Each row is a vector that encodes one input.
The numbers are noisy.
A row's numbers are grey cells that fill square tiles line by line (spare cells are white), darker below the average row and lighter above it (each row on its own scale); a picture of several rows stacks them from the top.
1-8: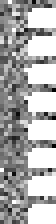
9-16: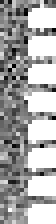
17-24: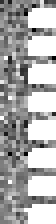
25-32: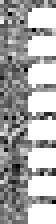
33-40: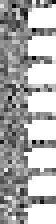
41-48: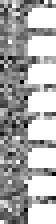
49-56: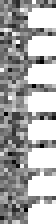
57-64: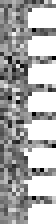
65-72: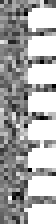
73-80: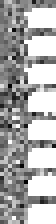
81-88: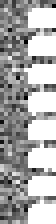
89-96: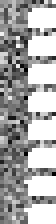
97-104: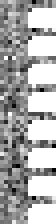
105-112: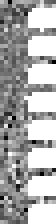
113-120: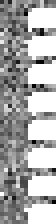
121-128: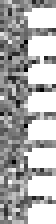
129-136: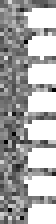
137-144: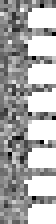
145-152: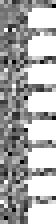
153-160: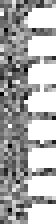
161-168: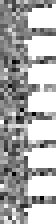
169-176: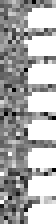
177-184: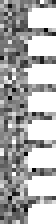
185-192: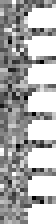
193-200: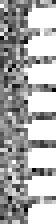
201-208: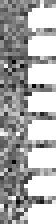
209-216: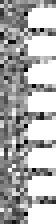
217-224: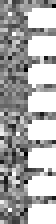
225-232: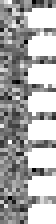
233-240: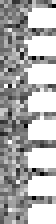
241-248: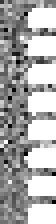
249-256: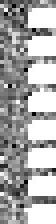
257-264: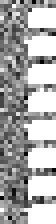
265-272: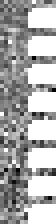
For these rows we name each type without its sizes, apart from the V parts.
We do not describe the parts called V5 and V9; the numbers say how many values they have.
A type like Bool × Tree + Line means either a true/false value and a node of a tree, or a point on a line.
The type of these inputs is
Bool × V9 + (Circle + V5) × Tree.
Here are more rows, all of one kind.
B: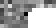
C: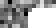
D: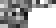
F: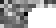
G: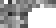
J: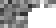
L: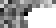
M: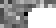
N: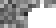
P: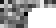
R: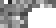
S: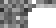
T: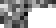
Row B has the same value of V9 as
F, M, P and T.
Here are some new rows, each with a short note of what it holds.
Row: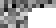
a point on a circle and a node of a tree
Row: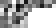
a node of a tree and a value of V5
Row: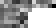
a point on a circle and a node of a tree
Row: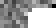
a point on a circle and a node of a tree
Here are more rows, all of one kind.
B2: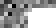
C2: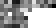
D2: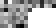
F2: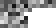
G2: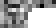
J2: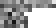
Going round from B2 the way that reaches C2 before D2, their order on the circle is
B2, F2, J2, C2, D2, G2.
